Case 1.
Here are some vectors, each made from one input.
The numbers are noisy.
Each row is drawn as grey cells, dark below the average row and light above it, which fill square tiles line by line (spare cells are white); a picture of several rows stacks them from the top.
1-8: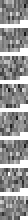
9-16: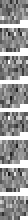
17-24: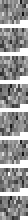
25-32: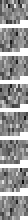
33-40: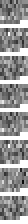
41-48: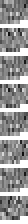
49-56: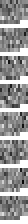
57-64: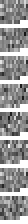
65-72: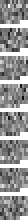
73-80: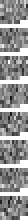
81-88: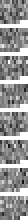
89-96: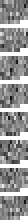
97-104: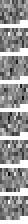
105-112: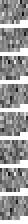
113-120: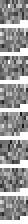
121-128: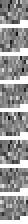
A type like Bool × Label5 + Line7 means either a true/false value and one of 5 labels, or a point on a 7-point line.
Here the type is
Circle9.
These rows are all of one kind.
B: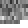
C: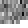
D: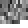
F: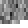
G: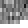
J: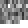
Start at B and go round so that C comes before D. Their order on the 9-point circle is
B, G, C, J, F, D.
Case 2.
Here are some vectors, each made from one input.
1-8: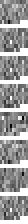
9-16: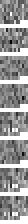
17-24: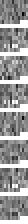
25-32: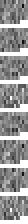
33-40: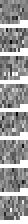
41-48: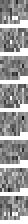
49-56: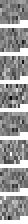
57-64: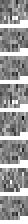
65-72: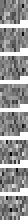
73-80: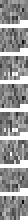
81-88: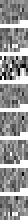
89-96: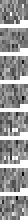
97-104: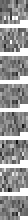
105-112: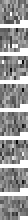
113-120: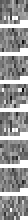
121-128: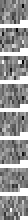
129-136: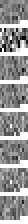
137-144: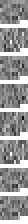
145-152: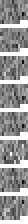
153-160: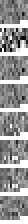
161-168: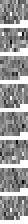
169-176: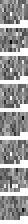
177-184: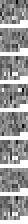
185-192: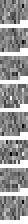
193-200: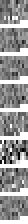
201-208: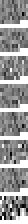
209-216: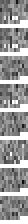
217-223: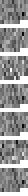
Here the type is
Circle9 + Unit.
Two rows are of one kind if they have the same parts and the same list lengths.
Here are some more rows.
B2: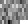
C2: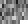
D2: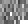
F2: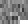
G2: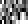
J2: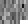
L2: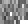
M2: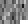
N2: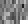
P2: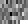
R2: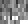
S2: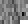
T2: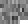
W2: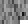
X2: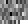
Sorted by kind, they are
B2, C2, D2, F2, J2, L2, M2, N2, P2, R2, S2, T2, W2, X2
G2

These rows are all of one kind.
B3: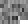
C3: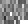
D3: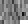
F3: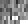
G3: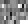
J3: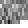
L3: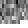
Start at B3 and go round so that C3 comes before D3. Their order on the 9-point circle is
B3, C3, J3, L3, F3, G3, D3.
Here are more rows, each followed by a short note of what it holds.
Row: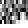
a fixed value
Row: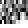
a fixed value
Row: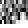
a fixed value
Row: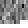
a point on a 9-point circle
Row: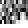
a fixed value
